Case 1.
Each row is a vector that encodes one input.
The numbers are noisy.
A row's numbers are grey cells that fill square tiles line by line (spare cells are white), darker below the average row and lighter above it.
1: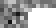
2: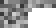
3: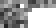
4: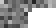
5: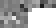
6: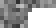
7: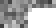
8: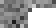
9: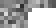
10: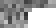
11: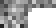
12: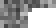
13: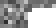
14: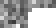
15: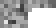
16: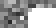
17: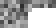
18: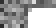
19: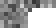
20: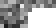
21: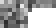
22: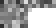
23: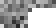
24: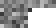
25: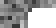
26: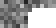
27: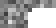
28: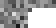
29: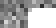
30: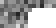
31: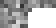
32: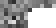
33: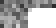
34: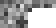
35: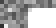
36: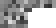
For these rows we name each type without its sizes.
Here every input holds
a point on a line and a true/false value.
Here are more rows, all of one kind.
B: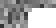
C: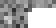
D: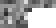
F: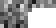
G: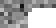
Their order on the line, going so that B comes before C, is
F, B, G, C, D.
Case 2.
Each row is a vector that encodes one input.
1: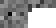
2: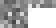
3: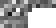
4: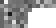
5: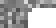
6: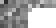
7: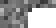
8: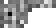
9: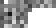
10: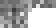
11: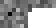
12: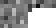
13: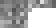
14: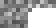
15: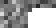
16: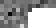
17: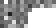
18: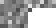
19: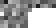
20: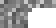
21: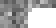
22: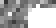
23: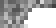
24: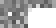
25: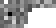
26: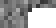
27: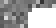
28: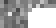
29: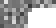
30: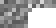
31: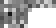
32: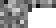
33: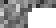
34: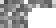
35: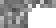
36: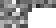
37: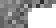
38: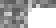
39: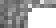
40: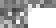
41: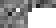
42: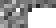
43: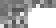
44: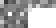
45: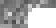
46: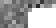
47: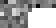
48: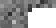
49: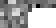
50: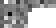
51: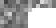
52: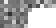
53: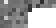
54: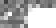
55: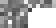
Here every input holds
either a point on a 5-point line, or a point on a 7-point line.
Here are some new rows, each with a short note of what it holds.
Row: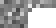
a point on a 5-point line
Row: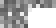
a point on a 5-point line
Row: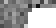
a point on a 7-point line
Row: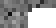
a point on a 7-point line
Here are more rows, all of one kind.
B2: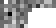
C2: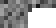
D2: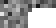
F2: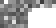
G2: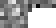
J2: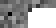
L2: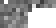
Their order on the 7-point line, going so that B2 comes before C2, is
B2, F2, L2, J2, C2, D2, G2.
